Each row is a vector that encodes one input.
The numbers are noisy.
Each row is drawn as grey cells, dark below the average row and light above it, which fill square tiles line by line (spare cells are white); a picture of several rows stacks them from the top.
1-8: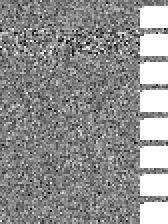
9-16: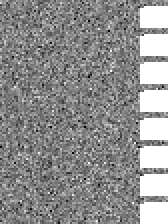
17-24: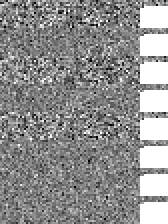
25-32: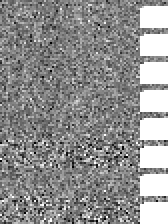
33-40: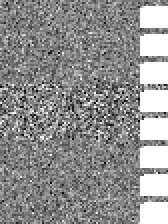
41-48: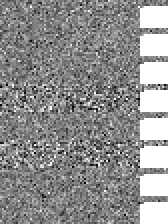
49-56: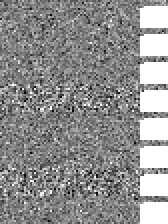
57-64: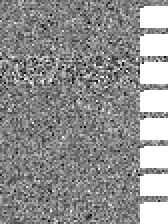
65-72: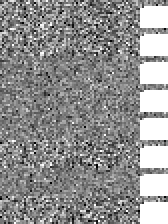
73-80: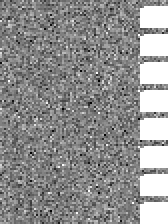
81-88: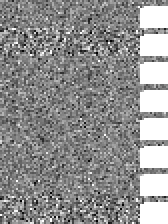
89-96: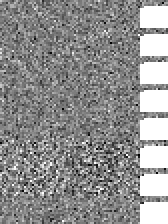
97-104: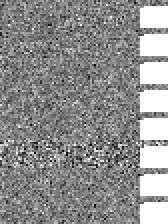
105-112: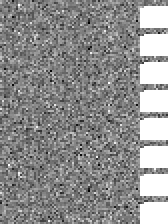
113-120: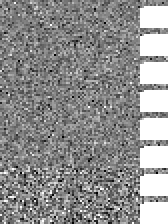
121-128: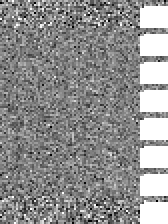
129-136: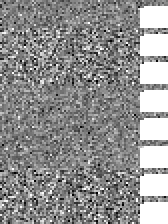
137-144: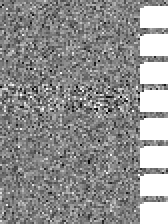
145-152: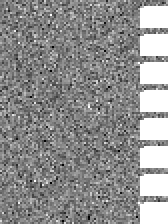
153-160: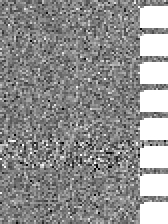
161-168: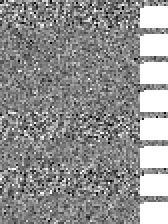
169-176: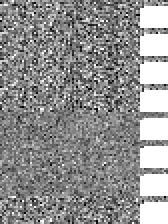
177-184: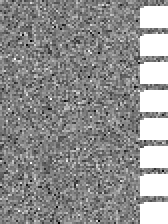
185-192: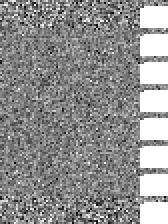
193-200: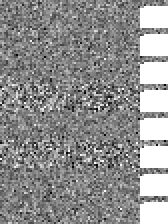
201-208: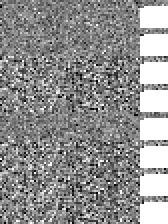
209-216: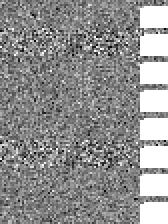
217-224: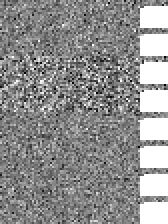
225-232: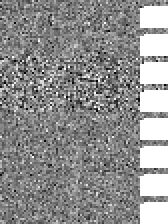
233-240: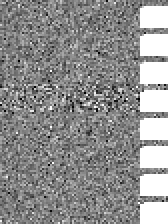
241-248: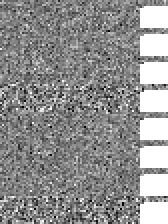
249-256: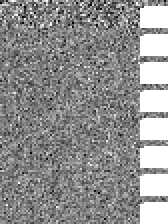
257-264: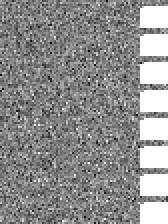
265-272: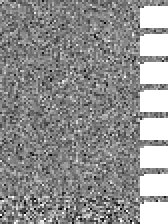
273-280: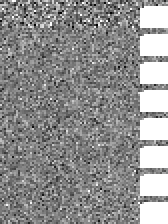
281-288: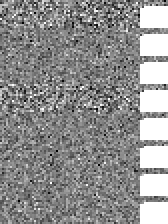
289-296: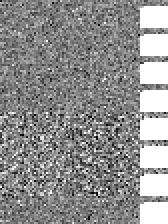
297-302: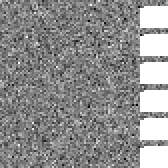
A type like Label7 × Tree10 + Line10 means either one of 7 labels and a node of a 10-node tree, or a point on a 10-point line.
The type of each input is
Bool × Bool × Bool × (Circle13 + Line9) + Line12 × Line12.
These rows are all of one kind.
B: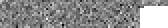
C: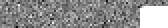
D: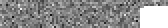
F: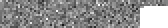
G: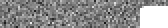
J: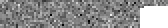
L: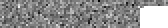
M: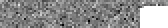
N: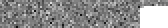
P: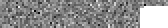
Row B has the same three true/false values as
D, J, M and N.
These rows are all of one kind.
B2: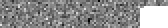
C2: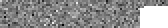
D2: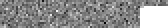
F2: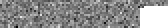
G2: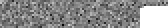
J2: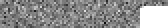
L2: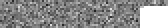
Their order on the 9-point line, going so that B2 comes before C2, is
B2, L2, C2, D2, G2, J2, F2.
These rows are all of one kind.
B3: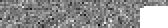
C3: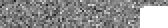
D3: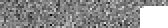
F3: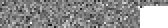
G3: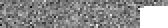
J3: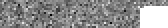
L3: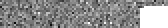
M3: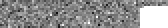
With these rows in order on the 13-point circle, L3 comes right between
B3 and G3.
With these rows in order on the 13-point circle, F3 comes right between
G3 and M3.
